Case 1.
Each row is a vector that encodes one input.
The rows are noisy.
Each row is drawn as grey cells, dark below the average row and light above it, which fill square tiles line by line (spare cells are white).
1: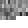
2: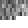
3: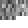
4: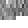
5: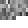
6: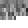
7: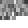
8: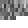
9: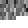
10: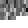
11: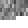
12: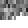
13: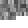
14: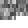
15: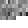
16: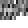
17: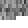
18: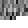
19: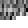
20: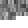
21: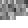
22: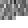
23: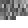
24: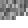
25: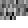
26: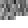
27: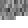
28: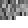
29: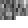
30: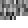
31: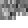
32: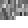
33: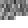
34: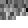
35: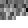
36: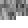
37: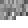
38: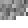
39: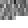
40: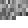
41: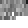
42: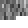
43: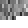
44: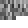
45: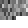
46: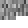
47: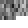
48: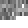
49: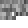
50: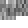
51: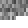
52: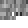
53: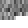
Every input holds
a point on each of two 10-point lines.
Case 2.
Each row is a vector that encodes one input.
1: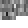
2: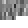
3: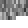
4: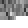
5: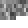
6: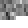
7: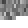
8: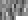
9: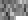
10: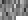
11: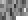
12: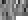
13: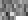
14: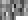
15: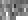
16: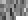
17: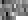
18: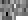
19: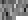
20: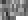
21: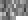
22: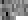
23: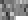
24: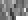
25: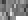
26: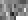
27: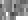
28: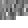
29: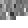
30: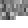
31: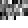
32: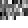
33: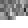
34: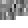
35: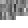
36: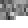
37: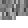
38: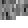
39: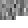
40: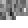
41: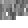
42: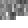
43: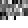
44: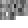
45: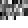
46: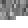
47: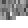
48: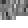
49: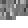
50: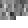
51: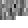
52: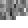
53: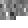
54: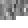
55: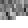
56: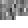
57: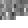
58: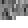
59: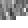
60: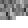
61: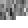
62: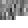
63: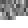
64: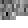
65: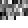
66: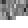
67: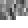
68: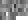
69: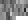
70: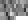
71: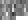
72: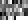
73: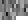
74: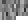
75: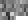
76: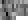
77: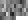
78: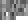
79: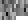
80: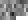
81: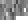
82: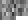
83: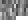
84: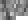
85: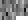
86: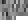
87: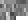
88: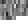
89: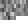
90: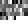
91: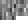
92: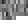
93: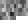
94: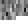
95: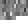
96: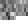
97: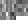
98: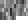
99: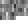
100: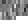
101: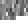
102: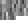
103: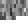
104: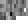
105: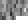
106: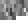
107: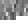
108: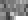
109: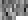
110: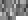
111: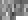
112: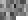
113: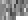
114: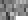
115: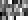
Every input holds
either a fixed value, or five true/false values.
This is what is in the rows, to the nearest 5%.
About 5% of them hold a fixed value. The rest hold five true/false values.
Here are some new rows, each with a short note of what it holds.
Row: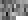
five true/false values
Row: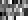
a fixed value
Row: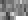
five true/false values
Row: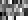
a fixed value
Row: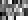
a fixed value
